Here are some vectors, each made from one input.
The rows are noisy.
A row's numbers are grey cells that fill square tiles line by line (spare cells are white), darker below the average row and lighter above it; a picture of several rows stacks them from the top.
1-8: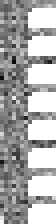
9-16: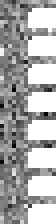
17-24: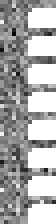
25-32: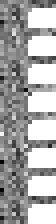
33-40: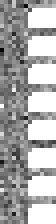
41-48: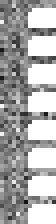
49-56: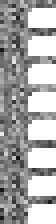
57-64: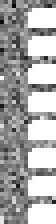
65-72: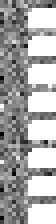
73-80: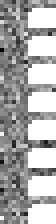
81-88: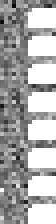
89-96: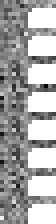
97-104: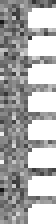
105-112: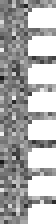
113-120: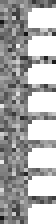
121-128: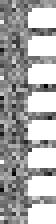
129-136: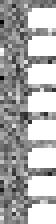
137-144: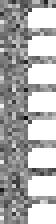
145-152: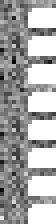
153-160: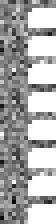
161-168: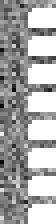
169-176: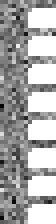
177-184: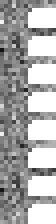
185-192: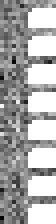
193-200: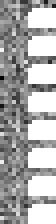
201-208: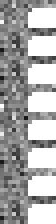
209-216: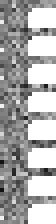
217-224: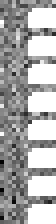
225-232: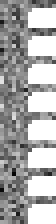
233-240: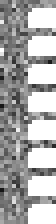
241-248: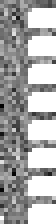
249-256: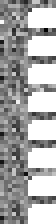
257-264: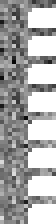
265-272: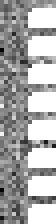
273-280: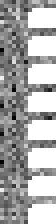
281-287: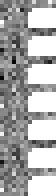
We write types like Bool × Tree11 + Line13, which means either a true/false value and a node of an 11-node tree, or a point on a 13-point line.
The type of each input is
Line9 × (Tree10 + Unit).
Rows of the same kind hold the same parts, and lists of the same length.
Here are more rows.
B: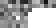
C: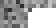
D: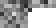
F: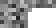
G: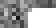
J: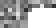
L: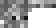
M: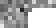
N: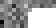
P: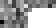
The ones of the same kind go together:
B, C, D, J, L, M
F, G, N, P

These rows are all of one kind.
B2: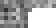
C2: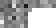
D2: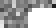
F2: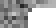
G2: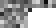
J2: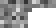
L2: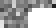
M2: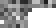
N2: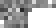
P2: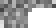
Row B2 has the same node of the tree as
M2 and N2.
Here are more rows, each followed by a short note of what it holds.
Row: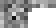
a point on a 9-point line and a node of a 10-node tree
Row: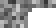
a point on a 9-point line and a node of a 10-node tree
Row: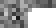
a point on a 9-point line
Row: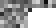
a point on a 9-point line and a node of a 10-node tree
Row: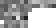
a point on a 9-point line and a node of a 10-node tree
